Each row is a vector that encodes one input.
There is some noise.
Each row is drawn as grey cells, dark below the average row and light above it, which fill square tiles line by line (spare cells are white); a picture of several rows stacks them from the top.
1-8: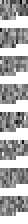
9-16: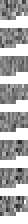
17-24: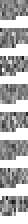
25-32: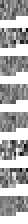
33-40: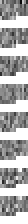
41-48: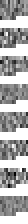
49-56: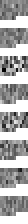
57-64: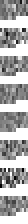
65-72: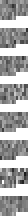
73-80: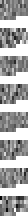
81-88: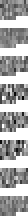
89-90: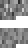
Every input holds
a list of up to two items, each a point on a 4-point line and a true/false value.
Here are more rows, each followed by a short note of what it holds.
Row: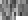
a list of one item
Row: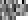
the empty list
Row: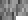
a list of two items
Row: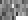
a list of two items
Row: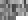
a list of two items
